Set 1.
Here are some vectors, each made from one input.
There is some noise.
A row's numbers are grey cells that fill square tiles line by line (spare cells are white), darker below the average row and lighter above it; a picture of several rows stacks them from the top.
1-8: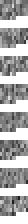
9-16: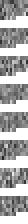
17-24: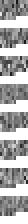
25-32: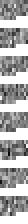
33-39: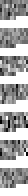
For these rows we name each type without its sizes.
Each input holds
a point on a line.
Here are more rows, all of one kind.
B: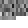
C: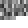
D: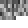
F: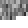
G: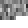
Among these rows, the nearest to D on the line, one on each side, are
B and F.
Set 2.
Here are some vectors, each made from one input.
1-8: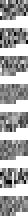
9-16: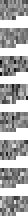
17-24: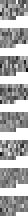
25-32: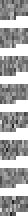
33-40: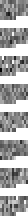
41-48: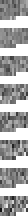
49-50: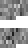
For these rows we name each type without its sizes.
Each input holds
a node of a tree.
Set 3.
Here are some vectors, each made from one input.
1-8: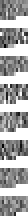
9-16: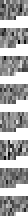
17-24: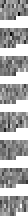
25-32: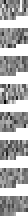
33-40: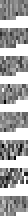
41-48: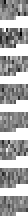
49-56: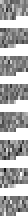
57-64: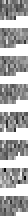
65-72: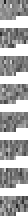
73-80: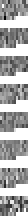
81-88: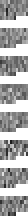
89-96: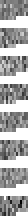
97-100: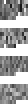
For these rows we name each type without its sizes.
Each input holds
four true/false values.
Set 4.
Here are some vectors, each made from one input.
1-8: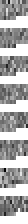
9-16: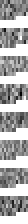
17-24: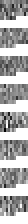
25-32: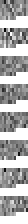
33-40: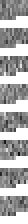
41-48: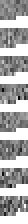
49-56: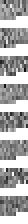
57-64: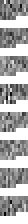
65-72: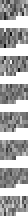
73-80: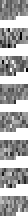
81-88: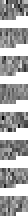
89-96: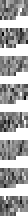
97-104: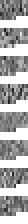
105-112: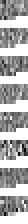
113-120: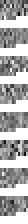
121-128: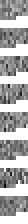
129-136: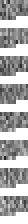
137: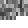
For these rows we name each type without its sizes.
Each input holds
four true/false values.
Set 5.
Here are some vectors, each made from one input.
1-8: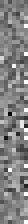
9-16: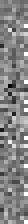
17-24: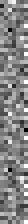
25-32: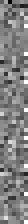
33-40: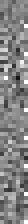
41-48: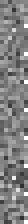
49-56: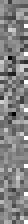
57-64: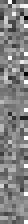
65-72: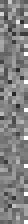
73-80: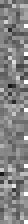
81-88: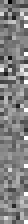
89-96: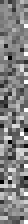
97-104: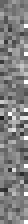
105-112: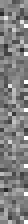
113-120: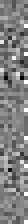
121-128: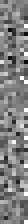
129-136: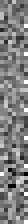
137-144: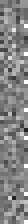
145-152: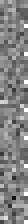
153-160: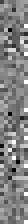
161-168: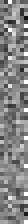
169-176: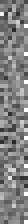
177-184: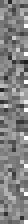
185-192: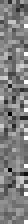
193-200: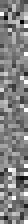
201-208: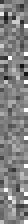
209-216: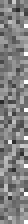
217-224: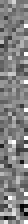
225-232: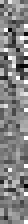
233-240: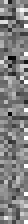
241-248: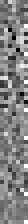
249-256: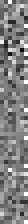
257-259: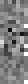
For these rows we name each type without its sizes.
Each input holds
three true/false values.
